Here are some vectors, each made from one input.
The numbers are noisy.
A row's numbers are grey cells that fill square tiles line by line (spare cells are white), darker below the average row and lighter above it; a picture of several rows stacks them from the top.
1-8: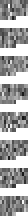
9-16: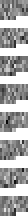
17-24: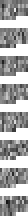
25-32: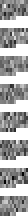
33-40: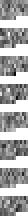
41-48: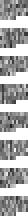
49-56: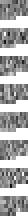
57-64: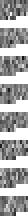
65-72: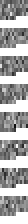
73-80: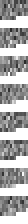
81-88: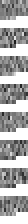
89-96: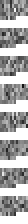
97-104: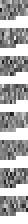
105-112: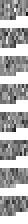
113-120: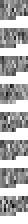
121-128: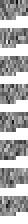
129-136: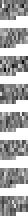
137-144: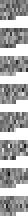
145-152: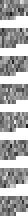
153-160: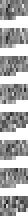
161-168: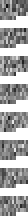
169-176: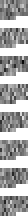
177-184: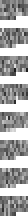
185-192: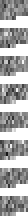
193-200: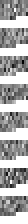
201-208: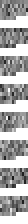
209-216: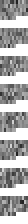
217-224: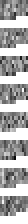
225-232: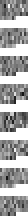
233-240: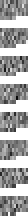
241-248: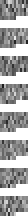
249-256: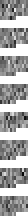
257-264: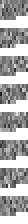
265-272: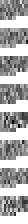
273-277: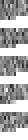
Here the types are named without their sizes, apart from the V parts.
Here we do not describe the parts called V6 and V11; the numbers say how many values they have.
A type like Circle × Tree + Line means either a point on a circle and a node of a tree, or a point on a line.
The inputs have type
Bool × Tree × (Tree + V6) × V11.
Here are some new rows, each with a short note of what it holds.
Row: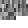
a node of each of two trees, a true/false value and a value of V11
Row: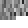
a node of a tree, a true/false value, a value of V6 and a value of V11
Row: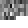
a node of a tree, a true/false value, a value of V6 and a value of V11
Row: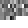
a node of a tree, a true/false value, a value of V6 and a value of V11
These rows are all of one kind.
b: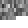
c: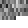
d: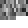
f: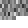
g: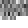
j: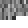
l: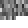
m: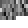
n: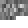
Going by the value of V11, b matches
d, l and m.
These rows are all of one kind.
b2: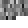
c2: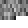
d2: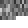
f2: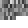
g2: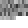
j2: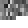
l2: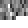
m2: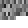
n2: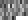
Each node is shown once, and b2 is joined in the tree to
n2.
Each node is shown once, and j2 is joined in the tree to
m2.
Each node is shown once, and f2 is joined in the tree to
m2 and n2.
